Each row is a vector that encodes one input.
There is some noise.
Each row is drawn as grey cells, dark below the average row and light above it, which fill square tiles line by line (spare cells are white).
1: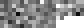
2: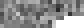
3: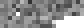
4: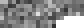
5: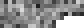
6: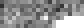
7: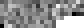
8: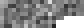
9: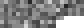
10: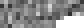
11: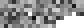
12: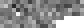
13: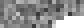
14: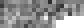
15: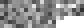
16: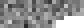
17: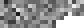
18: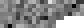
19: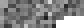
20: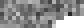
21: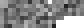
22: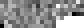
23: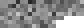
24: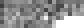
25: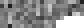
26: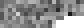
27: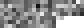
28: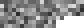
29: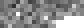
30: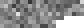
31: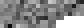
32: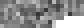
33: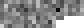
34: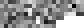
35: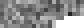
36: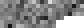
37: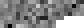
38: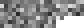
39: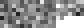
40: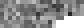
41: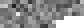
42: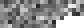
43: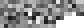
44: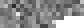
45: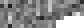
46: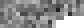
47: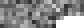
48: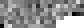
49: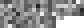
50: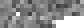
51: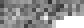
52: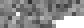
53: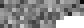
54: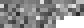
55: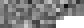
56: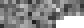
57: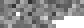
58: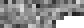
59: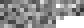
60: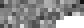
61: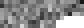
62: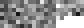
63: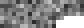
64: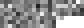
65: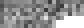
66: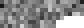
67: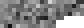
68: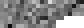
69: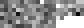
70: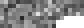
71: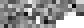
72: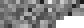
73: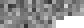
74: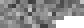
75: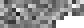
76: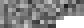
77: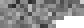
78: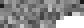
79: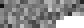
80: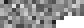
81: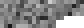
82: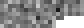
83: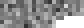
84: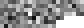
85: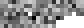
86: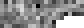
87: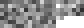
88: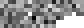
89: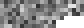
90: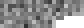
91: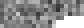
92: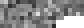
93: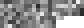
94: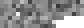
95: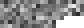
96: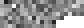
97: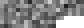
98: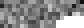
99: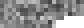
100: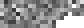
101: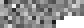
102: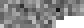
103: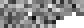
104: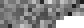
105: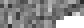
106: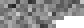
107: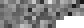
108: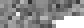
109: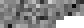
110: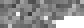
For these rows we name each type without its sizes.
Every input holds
either a point on a circle, or a point on a line, or four true/false values.
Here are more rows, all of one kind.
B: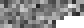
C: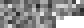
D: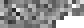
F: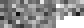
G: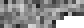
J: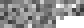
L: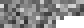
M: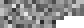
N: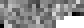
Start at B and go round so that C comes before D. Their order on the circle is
B, L, F, J, C, N, G, M, D.
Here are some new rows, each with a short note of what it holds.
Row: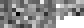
a point on a circle
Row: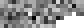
a point on a line
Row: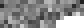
four true/false values
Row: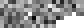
a point on a line
